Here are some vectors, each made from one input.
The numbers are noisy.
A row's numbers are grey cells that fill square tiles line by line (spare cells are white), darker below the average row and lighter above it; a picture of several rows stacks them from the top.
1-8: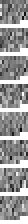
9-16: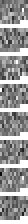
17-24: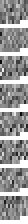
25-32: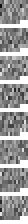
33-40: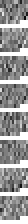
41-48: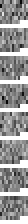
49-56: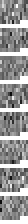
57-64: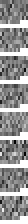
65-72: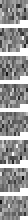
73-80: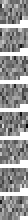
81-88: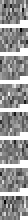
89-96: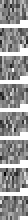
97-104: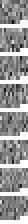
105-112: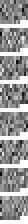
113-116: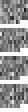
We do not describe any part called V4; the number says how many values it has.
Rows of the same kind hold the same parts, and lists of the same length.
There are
4 kinds of row.
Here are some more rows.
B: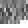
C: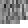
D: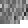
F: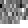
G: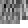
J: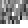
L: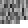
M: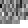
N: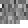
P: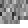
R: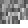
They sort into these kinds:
B, D, N
C, G, L
F, M, P
J, R

